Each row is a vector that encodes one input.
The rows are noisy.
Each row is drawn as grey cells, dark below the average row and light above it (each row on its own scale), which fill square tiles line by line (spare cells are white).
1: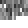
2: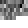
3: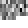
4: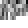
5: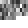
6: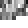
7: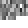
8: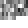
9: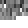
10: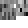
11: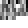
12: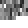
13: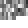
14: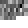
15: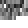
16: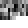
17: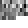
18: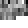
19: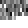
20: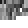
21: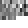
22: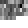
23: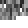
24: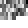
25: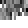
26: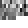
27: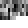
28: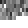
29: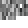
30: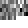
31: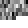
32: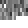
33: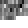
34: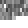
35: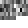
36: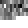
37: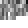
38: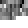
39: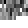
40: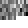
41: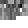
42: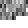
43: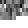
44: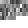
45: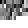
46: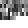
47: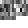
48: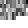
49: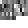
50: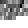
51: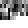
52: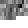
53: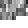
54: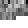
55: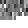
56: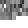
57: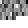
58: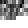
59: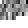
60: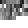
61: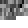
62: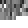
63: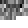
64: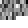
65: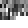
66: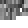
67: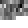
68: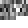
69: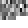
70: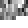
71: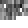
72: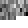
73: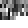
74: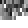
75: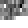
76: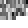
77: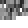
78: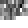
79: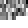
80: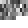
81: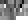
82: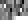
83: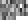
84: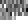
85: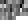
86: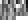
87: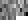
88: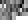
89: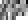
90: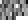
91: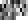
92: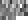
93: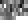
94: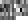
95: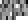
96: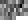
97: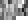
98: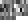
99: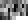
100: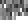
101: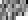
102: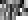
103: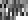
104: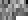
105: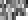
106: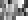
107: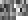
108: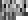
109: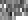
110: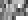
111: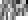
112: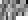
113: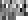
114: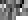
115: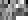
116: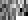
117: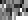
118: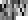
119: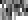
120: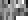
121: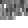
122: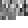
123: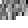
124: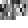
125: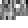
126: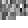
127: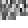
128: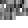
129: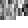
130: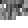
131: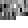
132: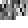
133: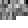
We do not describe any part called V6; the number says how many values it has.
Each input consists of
either a point on a 5-point circle and a true/false value, or a fixed value, or two values of V6.
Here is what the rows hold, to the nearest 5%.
About 55% of them hold a point on a 5-point circle and a true/false value. About 5% of them hold a fixed value. The rest hold two values of V6.
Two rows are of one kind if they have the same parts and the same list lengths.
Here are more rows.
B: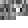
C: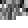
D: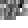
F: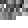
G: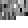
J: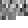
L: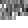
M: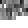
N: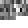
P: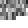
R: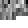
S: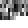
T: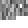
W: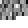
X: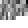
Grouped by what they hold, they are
B, G, J, N, P, R, T, W, X
C, D, F, L, M
S

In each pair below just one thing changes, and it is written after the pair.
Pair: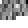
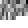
the place on the 5-point circle
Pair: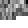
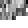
the place on the 5-point circle
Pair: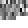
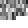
the true/false value
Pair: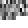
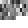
the place on the 5-point circle
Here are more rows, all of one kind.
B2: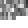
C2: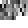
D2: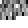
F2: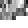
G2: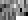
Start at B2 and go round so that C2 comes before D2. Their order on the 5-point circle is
B2, C2, D2, G2, F2.
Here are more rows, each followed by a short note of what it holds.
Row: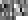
a point on a 5-point circle and a true/false value
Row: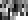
a fixed value
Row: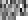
a point on a 5-point circle and a true/false value
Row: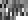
a fixed value
